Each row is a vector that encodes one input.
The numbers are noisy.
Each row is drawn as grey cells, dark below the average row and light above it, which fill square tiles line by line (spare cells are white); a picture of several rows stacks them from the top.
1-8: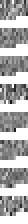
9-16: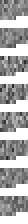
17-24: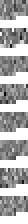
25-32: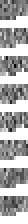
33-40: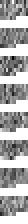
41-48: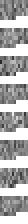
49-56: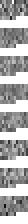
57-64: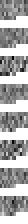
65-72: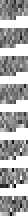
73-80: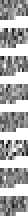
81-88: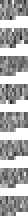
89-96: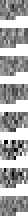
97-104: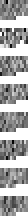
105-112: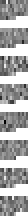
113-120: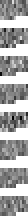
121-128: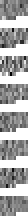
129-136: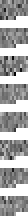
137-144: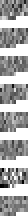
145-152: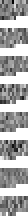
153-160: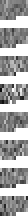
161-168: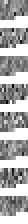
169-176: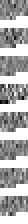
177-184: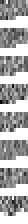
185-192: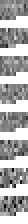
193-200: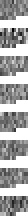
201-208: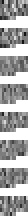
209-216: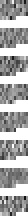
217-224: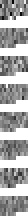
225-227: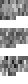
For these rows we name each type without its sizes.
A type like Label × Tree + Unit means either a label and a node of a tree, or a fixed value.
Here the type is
Label × (Label + Line).
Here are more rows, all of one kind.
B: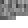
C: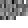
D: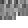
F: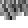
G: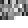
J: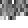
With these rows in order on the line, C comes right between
D and G.
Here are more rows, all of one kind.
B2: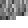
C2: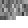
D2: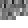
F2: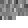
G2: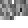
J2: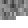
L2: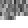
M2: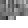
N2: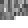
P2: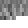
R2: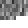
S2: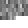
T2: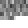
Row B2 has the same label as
G2, L2 and T2.
